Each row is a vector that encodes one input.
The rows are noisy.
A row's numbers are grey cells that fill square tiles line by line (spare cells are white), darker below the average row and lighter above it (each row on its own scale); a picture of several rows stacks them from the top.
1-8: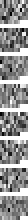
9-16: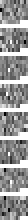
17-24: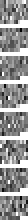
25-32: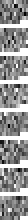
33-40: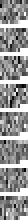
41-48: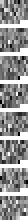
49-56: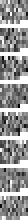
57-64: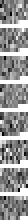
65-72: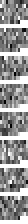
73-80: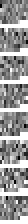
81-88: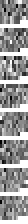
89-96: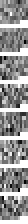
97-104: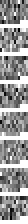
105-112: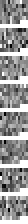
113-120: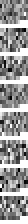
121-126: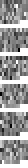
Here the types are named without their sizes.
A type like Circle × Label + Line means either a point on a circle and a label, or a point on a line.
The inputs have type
Bool × (Label + Line).
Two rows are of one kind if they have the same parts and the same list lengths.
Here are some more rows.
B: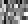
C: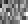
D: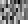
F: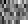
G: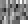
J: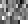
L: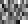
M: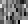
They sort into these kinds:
B, C, F, G, J, L
D, M

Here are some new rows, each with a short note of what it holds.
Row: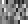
a label and a true/false value
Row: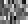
a point on a line and a true/false value
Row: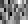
a label and a true/false value
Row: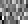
a label and a true/false value
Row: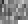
a point on a line and a true/false value
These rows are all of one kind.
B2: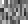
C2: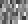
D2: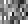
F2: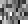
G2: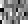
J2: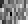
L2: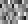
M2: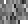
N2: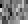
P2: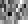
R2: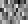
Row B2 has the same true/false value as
M2, N2 and P2.
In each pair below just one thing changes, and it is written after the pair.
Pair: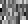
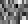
the true/false value
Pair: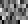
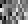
the label
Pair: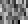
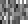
the true/false value
